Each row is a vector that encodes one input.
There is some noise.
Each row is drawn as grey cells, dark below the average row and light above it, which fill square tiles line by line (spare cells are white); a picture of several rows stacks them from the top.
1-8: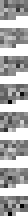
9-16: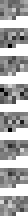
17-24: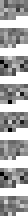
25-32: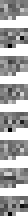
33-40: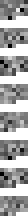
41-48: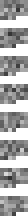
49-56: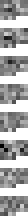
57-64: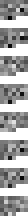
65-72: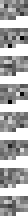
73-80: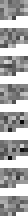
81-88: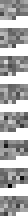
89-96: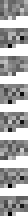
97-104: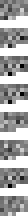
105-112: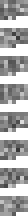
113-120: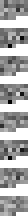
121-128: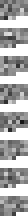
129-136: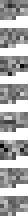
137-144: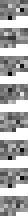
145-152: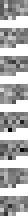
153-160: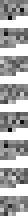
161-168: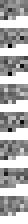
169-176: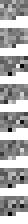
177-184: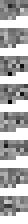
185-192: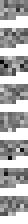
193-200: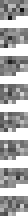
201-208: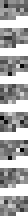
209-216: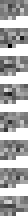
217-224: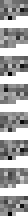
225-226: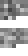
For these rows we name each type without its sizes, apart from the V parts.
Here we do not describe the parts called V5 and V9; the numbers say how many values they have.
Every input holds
either a value of V5 and a value of V9, or a list of points on a line.
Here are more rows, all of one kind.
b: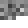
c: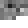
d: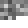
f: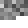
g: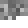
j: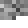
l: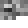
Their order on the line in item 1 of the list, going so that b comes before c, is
l, d, b, g, c, j, f.
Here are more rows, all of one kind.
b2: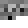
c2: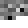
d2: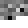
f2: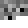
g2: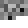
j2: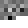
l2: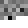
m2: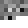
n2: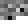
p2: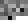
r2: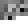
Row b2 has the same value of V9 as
c2, d2, j2 and n2.
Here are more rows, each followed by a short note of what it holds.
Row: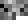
the empty list
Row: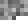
a list of two items
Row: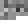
a list of one item
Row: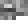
a list of two items
